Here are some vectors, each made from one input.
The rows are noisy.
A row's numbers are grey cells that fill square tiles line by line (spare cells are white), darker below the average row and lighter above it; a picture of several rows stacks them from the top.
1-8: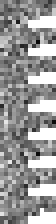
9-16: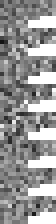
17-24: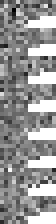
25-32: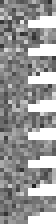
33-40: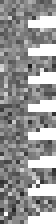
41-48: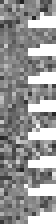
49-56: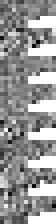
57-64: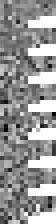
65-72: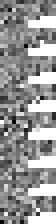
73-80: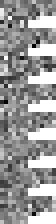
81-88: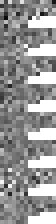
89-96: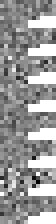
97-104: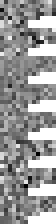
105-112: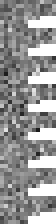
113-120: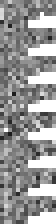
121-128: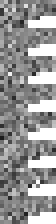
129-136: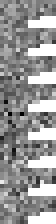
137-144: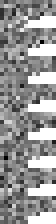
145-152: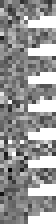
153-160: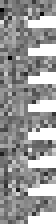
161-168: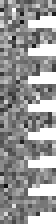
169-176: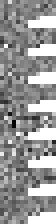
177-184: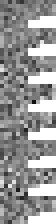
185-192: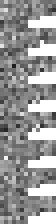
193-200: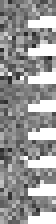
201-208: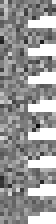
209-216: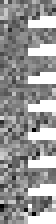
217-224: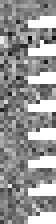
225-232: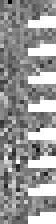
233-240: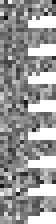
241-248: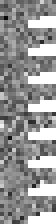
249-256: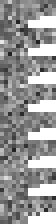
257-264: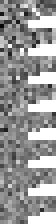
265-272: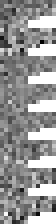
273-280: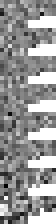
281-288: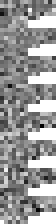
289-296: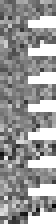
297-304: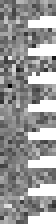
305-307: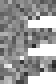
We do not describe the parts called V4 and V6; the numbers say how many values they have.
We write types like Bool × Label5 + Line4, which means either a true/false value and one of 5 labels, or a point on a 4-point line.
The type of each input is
(Bool × V4 + Unit) × V6 + Line14.
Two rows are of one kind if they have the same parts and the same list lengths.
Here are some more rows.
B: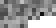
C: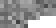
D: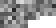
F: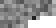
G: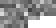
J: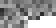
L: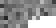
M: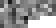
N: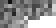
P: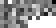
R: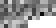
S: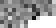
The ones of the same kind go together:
B, J, P, R
C, D, F, S
G, L, M, N

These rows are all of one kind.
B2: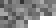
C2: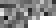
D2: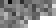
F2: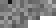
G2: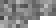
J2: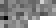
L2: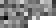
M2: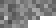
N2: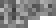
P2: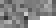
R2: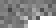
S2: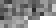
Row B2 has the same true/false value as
D2 and P2.
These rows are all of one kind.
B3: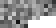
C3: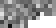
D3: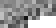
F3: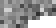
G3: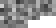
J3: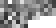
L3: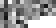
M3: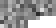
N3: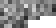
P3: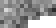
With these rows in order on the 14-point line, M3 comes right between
B3 and N3.
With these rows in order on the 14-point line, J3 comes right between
C3 and L3.
